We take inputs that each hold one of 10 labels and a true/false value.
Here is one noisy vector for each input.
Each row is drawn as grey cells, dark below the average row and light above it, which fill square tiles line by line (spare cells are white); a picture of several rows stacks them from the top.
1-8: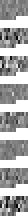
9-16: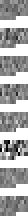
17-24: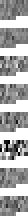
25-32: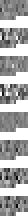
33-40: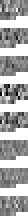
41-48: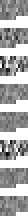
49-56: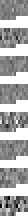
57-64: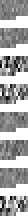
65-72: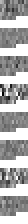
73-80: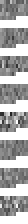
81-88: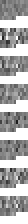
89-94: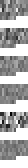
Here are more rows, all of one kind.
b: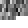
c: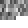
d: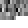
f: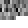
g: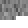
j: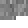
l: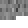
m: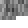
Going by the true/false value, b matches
j and m.
